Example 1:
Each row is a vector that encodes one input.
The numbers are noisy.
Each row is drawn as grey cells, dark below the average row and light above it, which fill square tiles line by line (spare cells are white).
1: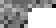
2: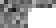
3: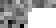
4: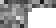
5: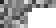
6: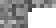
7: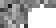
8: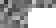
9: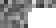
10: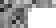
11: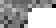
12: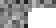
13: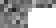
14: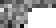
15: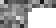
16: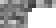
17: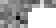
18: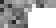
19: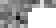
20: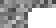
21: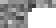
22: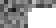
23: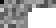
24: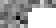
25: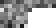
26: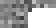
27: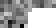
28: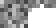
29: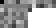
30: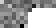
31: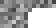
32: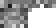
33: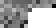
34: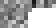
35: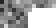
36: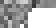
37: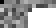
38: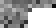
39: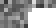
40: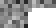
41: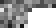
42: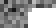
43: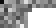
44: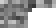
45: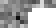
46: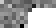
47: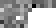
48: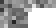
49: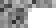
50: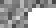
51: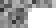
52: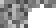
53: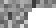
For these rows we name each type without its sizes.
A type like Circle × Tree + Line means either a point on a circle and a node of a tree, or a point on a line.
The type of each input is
(Bool × Bool × Bool + Unit) × Label.
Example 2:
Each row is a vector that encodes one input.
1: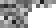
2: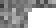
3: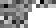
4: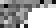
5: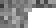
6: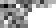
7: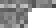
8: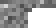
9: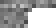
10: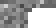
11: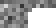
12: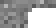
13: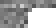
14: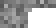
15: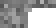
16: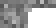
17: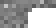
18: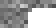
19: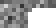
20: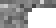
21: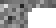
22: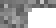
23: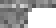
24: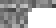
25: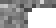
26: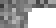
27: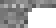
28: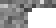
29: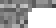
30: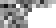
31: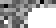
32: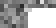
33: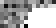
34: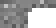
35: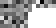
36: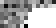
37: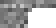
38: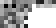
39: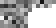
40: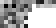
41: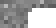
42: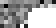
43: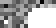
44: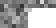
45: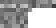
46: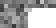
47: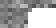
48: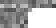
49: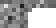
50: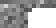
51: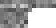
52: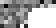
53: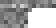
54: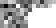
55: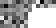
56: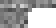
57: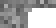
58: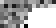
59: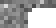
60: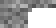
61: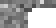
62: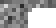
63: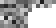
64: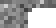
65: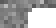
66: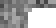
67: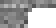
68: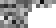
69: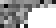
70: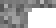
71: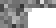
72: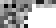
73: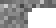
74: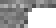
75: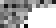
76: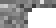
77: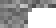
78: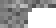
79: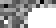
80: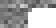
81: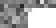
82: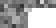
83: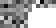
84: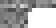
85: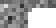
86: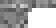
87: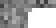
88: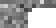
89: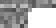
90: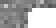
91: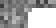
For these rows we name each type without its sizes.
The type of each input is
Line + Tree.
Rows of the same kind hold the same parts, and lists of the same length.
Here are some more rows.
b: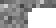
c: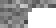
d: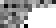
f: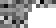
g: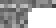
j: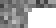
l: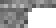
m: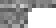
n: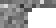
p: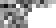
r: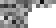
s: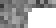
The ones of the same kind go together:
b, c, g, j, l, m, n, s
d, f, p, r

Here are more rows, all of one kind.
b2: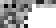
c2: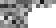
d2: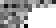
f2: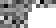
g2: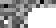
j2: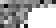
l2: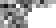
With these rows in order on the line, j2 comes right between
d2 and g2.
